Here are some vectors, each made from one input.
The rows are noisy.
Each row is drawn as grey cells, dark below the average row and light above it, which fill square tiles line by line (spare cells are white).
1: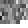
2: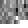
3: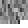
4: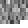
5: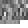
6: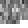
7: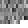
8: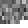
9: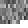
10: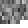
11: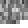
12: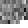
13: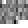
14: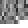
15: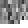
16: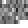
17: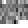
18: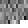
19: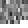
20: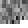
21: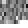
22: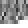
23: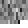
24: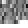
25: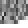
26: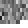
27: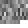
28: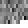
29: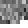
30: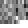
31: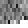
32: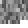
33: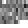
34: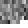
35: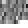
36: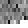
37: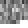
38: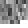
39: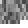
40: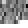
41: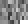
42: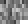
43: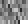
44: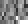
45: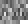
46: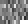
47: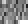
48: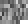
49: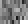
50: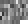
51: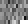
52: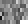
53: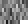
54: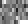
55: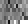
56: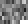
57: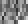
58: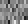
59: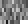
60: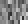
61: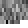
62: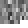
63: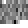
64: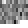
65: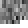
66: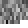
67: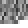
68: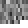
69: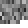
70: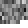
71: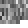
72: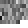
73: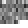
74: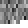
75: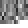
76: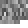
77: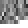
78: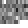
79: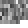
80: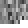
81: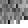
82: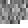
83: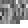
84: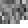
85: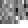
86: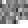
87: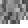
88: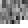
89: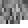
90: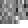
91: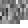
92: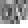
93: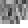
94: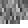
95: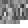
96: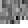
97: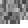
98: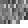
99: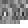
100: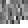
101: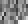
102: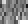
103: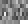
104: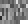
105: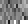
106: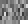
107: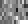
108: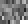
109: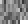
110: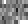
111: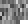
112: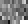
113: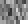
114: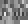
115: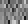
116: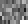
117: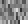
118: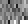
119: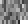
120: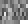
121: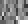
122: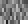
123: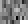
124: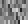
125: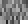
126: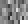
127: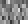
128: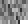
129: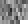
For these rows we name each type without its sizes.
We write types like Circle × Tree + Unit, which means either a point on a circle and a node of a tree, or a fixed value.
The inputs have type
Circle + Label + Line.
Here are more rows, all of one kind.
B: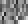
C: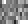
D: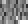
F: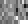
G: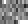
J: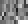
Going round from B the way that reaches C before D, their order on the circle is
B, J, F, G, C, D.
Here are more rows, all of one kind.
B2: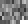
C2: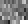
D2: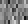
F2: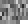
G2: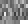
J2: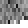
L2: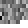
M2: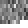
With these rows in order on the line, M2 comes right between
C2 and D2.
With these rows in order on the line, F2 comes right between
G2 and L2.
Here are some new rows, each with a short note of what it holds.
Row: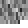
a label
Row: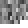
a label
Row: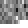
a point on a circle
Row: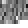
a point on a circle
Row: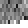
a point on a line
